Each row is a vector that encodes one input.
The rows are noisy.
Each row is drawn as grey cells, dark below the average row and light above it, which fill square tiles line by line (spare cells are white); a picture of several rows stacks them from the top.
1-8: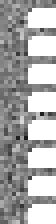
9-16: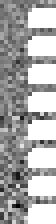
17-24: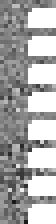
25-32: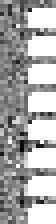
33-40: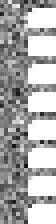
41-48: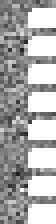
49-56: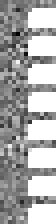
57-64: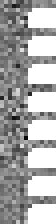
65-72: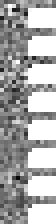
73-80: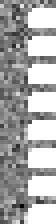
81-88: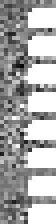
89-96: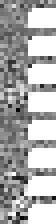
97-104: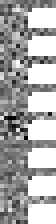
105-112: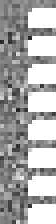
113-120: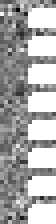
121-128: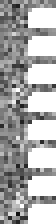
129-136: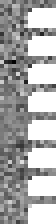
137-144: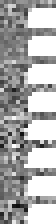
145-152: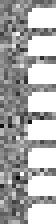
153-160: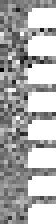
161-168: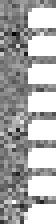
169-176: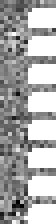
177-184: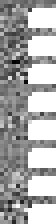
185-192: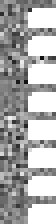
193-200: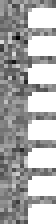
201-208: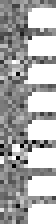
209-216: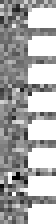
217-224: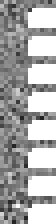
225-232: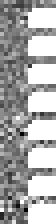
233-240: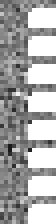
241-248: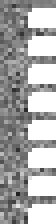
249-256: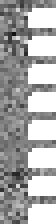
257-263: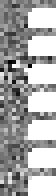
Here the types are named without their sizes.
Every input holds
either a point on a circle, or a fixed value, or three true/false values.
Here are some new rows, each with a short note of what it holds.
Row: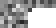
three true/false values
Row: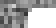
three true/false values
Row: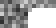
three true/false values
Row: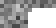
a point on a circle
